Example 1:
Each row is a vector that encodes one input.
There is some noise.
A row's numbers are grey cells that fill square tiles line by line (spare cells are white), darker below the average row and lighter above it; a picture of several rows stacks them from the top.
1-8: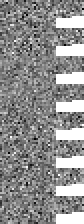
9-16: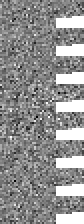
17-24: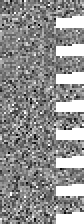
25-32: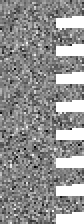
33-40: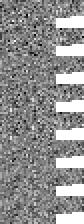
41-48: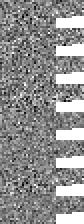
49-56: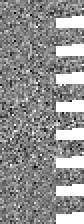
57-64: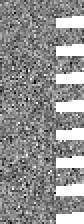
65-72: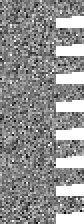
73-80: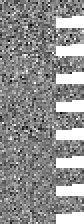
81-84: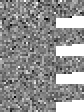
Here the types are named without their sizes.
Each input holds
a point on a line, together with either a fixed value, or a node of a tree.
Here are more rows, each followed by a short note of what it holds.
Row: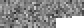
a point on a line
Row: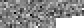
a point on a line
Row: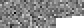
a point on a line
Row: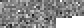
a point on a line
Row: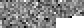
a point on a line
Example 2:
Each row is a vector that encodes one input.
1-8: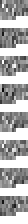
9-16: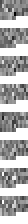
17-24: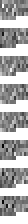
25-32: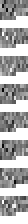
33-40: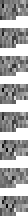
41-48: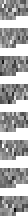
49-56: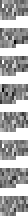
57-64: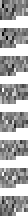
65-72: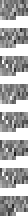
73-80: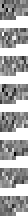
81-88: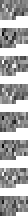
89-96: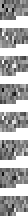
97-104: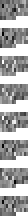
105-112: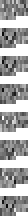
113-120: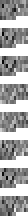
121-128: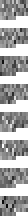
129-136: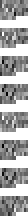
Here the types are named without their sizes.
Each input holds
a point on a circle and a true/false value.
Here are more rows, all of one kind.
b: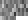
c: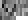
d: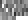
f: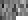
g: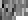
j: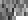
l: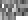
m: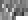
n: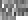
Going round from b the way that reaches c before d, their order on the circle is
b, c, g, j, l, n, d, f, m.
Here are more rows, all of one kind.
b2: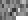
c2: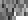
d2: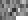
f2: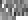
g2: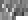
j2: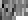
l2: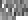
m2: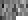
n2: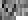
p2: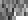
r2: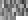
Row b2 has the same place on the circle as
d2, f2 and l2.
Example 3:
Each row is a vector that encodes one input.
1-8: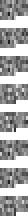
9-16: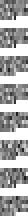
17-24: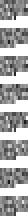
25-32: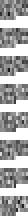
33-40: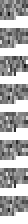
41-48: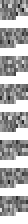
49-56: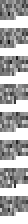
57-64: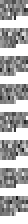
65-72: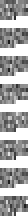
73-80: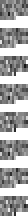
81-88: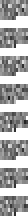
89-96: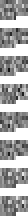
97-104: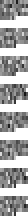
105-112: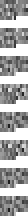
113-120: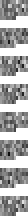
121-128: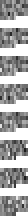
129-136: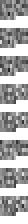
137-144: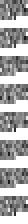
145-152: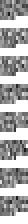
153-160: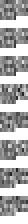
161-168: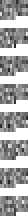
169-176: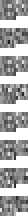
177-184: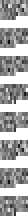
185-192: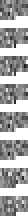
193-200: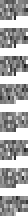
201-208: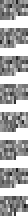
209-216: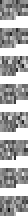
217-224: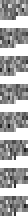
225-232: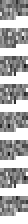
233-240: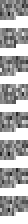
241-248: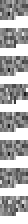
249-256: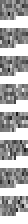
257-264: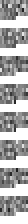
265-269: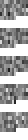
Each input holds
either a point on a 12-point line, or a point on a 13-point line.
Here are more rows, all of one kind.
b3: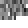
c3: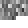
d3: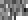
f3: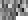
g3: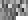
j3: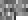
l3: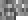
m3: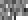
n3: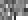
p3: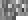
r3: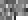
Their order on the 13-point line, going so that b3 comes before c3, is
b3, d3, m3, n3, r3, j3, l3, p3, c3, g3, f3.
